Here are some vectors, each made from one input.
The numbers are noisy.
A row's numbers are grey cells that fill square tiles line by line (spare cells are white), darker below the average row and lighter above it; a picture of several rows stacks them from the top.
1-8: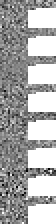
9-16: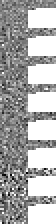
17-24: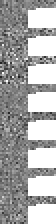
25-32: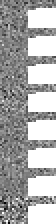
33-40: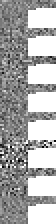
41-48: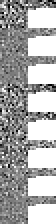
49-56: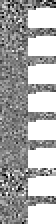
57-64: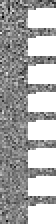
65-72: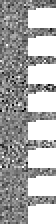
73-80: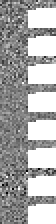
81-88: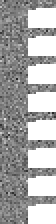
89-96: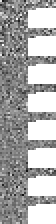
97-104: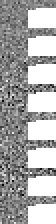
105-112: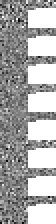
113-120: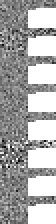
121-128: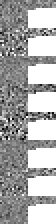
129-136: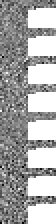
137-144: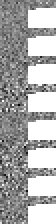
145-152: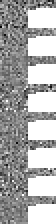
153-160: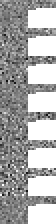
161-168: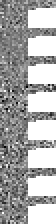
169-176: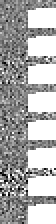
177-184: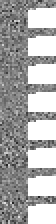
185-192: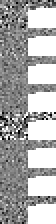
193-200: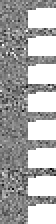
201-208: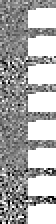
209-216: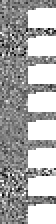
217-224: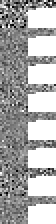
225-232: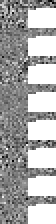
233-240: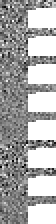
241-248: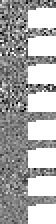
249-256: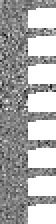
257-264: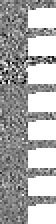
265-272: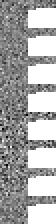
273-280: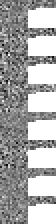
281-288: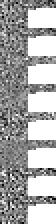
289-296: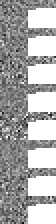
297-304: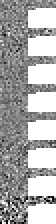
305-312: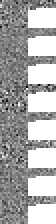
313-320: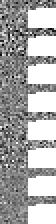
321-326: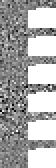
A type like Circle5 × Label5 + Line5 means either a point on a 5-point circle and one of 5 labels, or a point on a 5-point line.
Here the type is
Bool × Bool × Bool × Bool × Bool + Label9 × Label9 + Unit.
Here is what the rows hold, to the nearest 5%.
A few of them hold a fixed value. About 15% of them hold two labels (each one of 9). The rest hold five true/false values.
